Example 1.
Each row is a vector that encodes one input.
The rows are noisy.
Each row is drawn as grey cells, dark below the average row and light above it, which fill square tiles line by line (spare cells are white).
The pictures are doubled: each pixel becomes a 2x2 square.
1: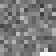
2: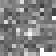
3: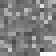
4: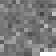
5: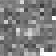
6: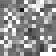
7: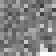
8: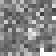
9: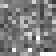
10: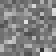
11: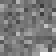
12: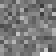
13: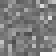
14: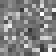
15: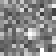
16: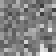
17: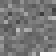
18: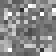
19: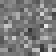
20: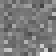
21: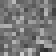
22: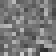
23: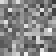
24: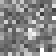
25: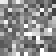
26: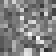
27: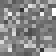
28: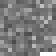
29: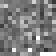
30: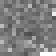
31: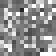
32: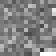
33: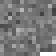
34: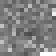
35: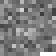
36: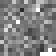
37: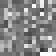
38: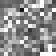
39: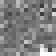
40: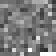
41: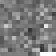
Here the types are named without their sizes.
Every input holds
either a label, or three true/false values.
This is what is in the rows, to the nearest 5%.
About 35% of them hold a label. The rest hold three true/false values.
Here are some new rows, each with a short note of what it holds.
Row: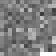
three true/false values
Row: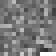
a label
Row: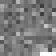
three true/false values
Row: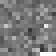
a label
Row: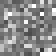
three true/false values
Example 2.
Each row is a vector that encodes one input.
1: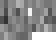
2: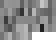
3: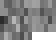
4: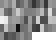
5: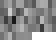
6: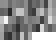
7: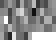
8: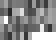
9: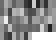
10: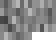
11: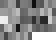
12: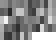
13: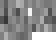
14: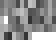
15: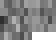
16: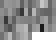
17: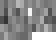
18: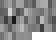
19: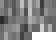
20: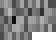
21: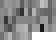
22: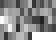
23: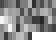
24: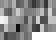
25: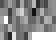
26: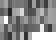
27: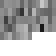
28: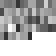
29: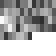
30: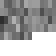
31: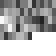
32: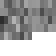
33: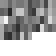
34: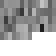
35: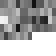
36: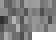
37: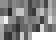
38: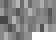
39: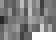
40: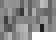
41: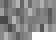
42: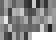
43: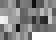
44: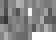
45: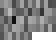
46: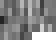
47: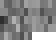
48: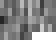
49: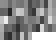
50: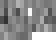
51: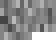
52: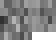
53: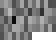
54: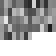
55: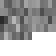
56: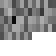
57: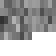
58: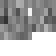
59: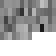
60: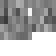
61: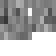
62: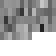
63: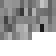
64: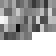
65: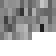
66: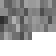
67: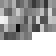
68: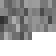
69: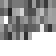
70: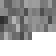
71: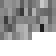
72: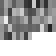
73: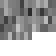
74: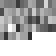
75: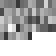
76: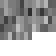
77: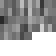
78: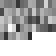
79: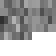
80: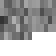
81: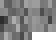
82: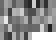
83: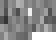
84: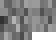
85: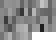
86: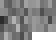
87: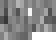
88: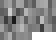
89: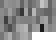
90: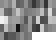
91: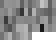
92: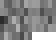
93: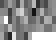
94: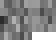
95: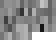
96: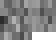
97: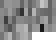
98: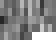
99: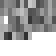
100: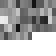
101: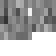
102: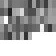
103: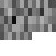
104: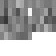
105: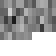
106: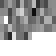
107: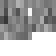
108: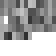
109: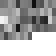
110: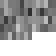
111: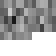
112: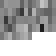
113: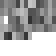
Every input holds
either a point on a 9-point line, or three true/false values.
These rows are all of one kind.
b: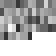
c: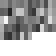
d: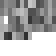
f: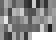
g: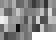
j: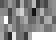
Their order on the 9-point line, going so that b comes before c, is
b, g, c, f, j, d.
